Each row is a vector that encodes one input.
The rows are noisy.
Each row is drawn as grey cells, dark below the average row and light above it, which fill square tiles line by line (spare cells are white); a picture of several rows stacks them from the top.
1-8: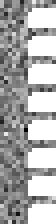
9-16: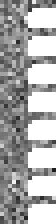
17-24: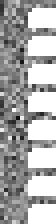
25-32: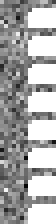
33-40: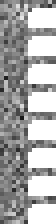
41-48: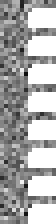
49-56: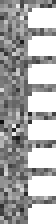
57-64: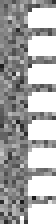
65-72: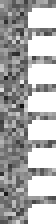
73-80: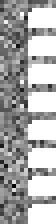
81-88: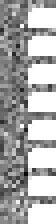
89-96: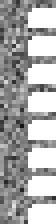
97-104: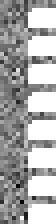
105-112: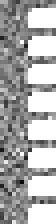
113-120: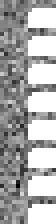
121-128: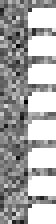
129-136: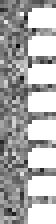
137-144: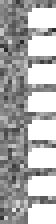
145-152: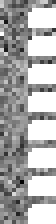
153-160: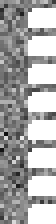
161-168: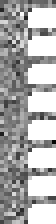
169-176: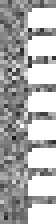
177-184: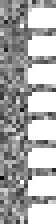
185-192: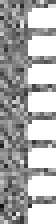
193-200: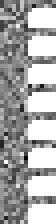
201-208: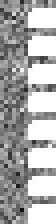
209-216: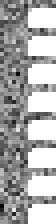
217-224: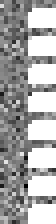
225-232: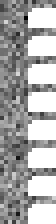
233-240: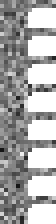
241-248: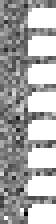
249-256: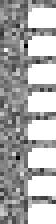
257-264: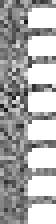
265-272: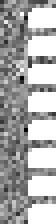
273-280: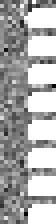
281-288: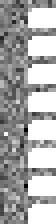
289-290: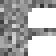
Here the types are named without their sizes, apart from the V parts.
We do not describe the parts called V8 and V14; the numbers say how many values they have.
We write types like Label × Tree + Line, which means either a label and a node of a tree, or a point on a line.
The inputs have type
(Bool × V14 + V8) × Label.
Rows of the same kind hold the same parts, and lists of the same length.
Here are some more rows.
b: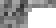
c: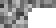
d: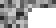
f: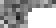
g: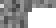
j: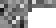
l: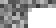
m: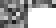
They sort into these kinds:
b, f, g, j, l, m
c, d

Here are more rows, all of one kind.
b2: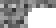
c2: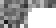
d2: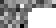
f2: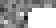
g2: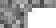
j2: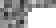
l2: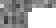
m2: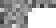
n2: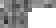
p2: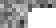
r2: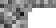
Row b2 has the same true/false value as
d2, g2, j2 and r2.
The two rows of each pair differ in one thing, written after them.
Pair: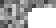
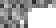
the label
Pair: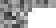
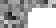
the value of V8
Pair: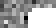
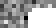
the value of V8
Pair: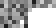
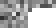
the label
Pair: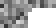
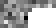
the label
